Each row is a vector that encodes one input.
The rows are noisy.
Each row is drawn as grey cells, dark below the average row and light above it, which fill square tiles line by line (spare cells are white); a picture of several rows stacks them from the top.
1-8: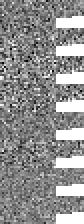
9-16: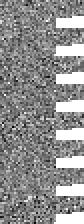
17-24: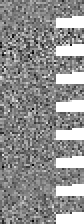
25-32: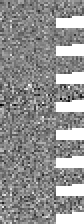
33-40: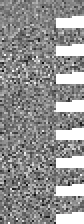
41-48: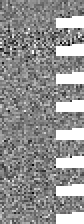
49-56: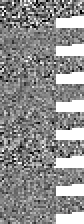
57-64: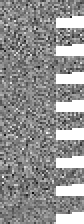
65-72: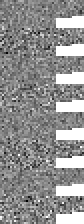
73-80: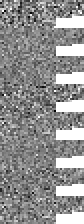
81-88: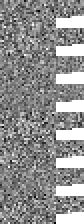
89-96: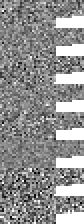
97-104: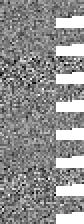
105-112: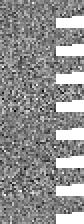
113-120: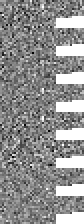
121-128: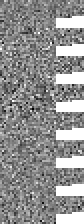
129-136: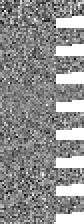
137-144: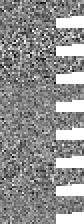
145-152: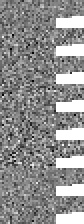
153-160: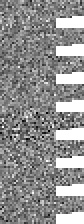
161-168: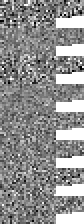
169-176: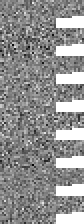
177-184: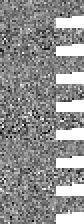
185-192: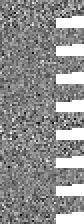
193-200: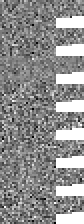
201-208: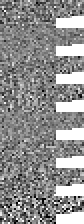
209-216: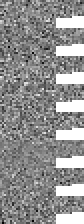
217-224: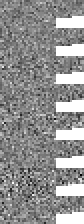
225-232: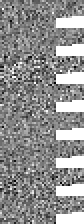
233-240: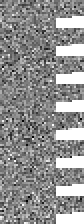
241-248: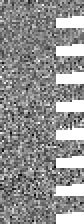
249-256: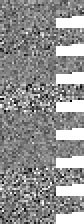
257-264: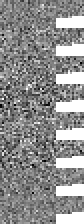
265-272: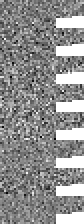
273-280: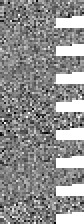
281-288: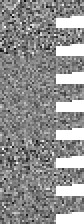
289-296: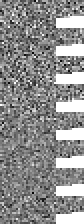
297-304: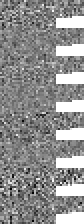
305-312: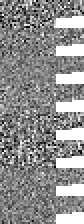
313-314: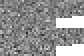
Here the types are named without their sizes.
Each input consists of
either a node of a tree and four true/false values, or a list of points on a line.
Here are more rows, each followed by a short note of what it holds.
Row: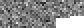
a list of three items
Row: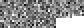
a list of two items
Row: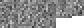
a node of a tree and four true/false values
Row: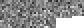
the empty list
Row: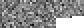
a list of two items
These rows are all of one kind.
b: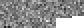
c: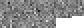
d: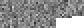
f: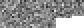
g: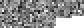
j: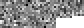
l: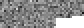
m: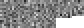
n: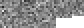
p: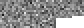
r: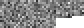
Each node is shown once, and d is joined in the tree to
p.
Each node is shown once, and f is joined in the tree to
l.
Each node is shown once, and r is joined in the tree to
m and n.
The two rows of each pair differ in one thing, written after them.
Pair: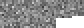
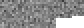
one of the four true/false values
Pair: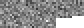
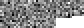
the node of the tree
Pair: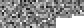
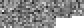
the node of the tree
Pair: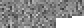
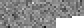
the node of the tree
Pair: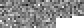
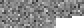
one of the four true/false values
